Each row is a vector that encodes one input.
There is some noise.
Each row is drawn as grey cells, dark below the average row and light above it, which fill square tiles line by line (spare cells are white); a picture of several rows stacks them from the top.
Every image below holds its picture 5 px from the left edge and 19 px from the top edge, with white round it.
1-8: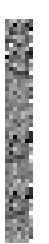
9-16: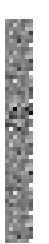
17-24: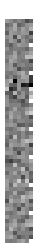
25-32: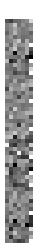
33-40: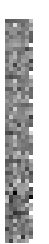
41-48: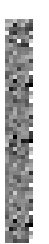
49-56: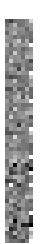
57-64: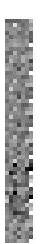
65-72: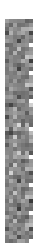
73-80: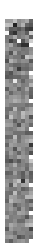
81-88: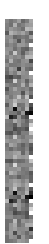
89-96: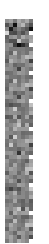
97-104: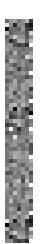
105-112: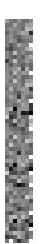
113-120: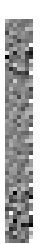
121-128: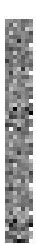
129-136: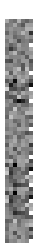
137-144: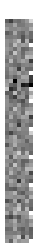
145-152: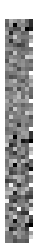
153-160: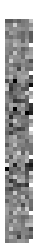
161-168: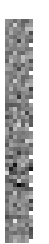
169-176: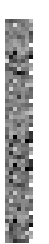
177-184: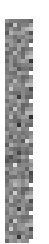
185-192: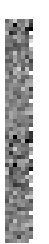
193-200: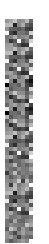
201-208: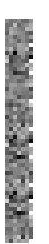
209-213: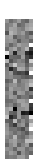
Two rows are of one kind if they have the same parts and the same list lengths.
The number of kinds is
3.
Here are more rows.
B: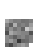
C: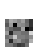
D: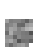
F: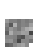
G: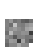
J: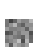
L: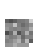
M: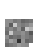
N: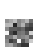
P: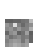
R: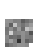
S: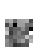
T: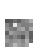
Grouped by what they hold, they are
B, D, F, J, L
C, N, S
G, M, P, R, T

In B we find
one of 7 labels, a node of a 9-node tree and a true/false value.
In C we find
one of 8 labels.
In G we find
one of 7 labels and a true/false value.
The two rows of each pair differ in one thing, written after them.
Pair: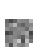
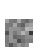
the true/false value
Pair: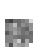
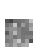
the node of the tree
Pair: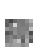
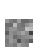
the true/false value
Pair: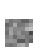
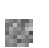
the label
